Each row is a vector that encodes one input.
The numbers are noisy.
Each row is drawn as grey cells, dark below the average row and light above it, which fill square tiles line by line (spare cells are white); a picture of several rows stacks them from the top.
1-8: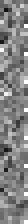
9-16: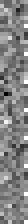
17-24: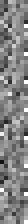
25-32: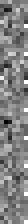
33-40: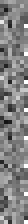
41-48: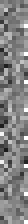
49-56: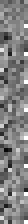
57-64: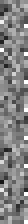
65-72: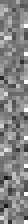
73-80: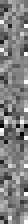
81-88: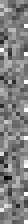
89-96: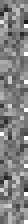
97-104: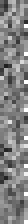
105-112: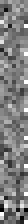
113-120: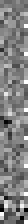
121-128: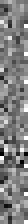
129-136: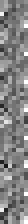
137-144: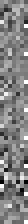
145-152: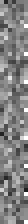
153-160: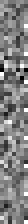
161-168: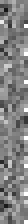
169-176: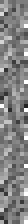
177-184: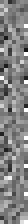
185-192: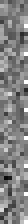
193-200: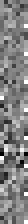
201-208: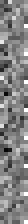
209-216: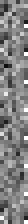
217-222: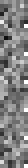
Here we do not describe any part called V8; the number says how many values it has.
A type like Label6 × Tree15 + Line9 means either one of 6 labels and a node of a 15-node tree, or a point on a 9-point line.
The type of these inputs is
List2(Line6 × V8).
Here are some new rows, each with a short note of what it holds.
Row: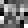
the empty list
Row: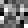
the empty list
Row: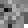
a list of one item
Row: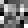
the empty list
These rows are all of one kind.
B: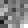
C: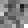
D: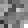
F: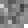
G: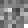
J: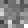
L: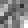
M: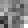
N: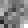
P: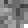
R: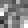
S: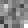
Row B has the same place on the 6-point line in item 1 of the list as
D, L, R and S.
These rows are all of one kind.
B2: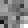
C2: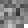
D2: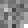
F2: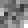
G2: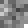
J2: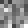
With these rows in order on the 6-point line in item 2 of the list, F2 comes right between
C2 and G2.
